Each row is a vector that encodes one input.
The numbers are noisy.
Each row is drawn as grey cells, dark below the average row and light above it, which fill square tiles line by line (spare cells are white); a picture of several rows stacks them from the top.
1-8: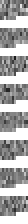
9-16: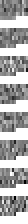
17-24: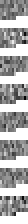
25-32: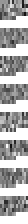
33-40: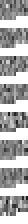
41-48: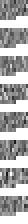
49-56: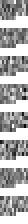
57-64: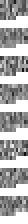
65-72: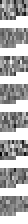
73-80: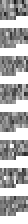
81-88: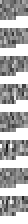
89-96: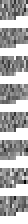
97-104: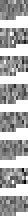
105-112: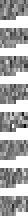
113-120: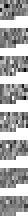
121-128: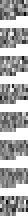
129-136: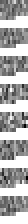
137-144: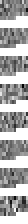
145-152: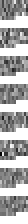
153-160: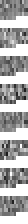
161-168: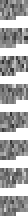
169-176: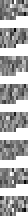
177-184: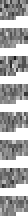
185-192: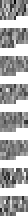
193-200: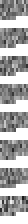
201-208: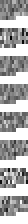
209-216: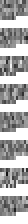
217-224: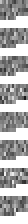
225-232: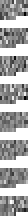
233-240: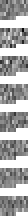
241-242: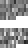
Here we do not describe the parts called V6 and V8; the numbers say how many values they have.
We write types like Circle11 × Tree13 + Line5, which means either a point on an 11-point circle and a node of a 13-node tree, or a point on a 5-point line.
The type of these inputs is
List2(Line9) + V6 × V8.
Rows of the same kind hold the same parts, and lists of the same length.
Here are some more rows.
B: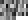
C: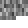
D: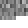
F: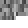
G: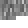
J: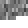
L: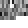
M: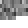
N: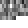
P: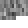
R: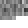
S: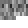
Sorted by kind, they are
B
C, F, G, P, S
D, J, M, R
L, N

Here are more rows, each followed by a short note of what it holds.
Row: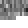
a list of one item
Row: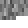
a list of two items
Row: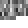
a value of V6 and a value of V8
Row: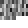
the empty list
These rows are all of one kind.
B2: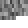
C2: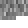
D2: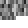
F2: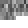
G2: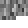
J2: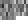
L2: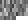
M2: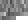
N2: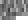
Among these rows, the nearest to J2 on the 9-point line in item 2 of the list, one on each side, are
C2 and D2.
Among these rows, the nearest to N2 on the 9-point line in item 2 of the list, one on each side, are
D2 and L2.
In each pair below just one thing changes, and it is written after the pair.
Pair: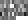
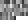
the value of V8
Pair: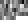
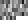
the value of V8
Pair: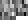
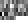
the value of V8
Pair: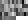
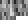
the value of V8
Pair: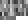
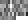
the value of V6
